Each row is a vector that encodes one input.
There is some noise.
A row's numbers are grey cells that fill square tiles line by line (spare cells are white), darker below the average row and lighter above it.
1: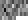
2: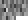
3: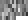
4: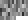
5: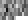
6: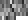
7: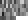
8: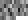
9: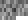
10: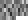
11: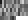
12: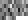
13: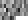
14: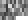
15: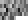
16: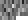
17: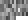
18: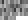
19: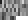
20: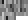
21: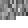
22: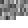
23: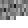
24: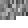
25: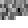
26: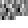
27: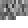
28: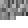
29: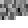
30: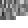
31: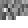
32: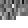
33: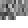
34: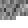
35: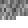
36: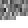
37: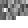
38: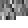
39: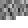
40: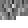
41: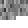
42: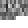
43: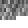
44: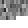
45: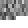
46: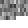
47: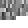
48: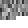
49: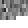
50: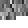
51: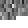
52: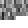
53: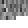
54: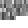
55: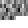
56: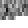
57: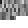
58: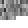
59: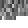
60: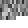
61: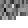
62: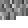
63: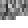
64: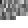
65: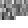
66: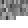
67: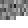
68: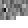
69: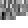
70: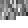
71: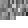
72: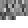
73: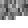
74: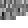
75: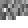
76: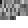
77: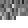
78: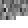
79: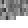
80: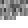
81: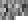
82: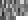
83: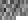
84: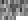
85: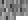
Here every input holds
either a point on a 9-point line, or a point on an 11-point line.
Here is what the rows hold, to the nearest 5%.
About 55% of them hold a point on a 9-point line. The rest hold a point on an 11-point line.
